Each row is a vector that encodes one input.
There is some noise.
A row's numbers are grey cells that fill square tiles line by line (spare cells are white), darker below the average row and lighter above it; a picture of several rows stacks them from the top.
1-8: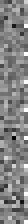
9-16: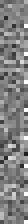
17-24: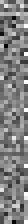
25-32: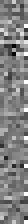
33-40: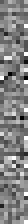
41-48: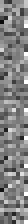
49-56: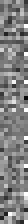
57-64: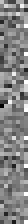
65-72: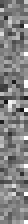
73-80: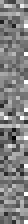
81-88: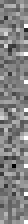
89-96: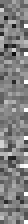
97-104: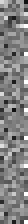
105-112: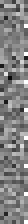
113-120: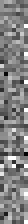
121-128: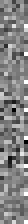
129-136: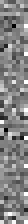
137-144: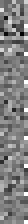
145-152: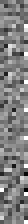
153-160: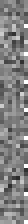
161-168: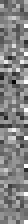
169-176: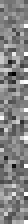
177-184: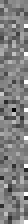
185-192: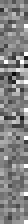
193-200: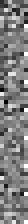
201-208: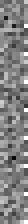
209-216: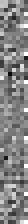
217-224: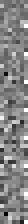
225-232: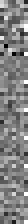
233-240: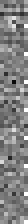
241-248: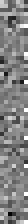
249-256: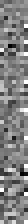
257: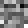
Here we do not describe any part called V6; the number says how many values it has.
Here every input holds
either a point on a 5-point line, or a point on an 11-point line and a value of V6.
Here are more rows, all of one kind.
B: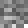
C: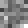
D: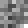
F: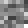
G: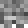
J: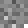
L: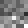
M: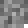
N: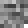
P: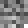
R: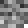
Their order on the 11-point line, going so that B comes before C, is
P, N, B, C, D, J, G, F, L, R, M.
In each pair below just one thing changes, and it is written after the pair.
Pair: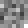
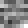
the value of V6
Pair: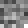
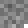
the place on the 11-point line
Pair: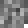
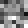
the place on the 11-point line
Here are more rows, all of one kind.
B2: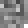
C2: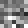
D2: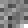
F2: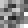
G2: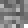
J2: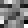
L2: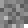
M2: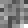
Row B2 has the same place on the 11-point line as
G2 and M2.
